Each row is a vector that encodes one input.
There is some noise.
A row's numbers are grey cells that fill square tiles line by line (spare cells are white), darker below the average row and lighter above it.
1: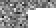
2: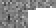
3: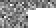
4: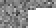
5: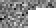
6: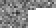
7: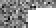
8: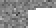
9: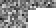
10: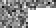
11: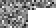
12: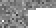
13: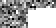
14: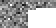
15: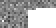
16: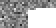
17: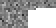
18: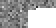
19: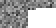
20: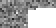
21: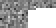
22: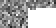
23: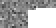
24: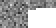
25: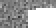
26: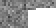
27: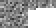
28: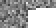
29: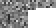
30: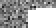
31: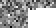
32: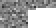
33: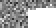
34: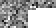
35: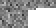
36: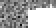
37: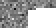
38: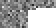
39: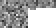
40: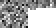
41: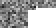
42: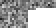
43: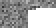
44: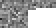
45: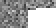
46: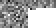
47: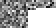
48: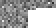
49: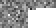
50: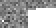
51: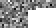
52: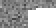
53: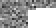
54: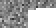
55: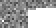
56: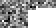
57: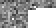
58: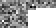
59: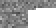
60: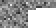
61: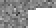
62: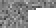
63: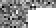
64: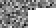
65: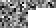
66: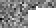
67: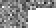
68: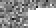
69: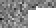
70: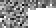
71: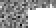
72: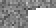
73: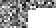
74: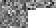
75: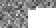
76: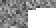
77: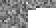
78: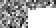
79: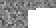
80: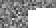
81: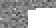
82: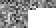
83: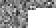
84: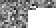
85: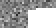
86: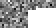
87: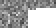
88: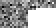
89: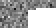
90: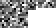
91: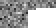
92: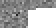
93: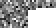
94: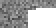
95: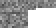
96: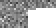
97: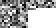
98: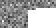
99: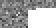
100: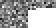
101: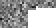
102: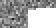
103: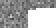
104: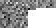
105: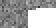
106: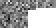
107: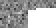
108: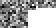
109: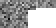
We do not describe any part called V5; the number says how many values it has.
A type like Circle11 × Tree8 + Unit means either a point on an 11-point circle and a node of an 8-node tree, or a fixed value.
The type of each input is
Line4 × (Tree7 + V5).
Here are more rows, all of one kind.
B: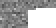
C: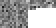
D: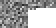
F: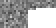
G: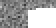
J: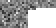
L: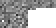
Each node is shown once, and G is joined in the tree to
B, C and J.
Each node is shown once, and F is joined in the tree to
J.
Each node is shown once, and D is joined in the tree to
C.
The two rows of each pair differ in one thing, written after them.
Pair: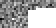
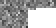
the value of V5
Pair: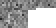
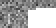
the place on the 4-point line
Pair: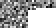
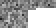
the value of V5
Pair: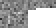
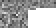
the place on the 4-point line
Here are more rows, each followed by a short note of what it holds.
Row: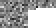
a point on a 4-point line and a node of a 7-node tree
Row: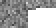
a point on a 4-point line and a node of a 7-node tree
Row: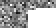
a point on a 4-point line and a node of a 7-node tree
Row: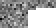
a point on a 4-point line and a value of V5
